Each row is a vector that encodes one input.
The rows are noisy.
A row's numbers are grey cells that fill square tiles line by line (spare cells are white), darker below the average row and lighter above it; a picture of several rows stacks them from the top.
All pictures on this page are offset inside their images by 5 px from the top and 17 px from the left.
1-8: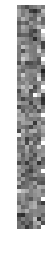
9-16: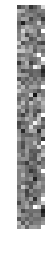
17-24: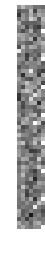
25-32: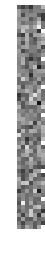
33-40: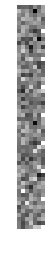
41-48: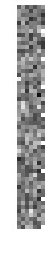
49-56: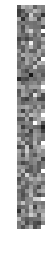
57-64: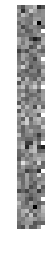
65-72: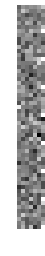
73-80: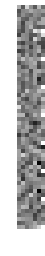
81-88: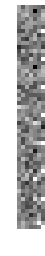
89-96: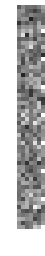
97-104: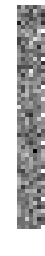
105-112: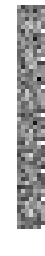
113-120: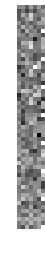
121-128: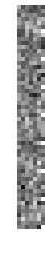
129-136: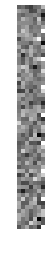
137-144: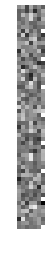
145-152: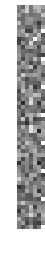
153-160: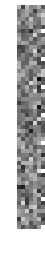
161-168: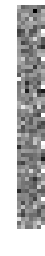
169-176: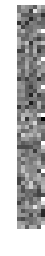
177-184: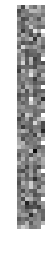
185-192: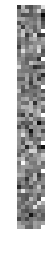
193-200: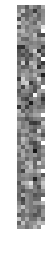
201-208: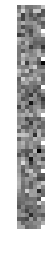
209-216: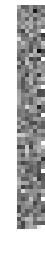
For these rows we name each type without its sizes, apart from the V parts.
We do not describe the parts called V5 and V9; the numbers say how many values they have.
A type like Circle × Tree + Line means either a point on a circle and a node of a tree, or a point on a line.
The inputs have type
List(Line) × V5 + Tree × V9.
